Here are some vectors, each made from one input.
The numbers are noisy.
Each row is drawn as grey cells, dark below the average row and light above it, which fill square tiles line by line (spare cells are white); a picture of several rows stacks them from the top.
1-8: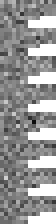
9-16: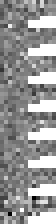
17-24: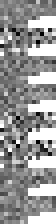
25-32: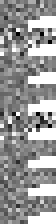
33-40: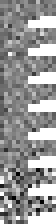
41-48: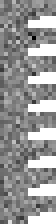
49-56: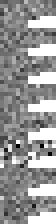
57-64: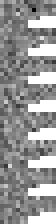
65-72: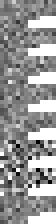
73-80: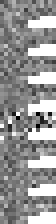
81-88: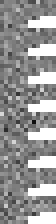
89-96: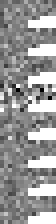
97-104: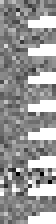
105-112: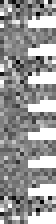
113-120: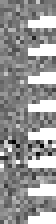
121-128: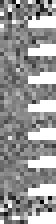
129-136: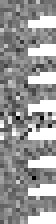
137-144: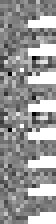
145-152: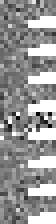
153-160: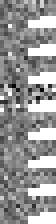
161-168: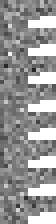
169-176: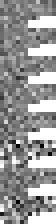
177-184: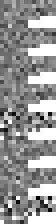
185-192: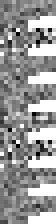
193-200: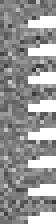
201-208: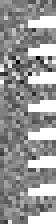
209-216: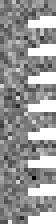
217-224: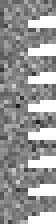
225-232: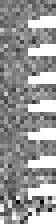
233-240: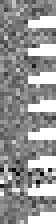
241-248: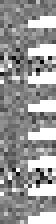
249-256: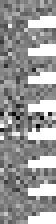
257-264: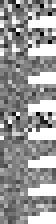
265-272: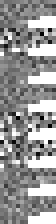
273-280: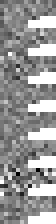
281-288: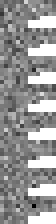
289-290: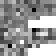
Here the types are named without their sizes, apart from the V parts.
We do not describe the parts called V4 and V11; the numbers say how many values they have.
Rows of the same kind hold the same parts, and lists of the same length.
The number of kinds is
4.
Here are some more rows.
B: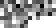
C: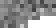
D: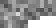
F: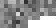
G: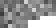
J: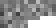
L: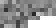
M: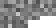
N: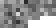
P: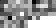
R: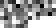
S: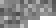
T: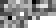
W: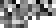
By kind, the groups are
B, R, W
C, G, J, S
D, F, L, M, N
P, T

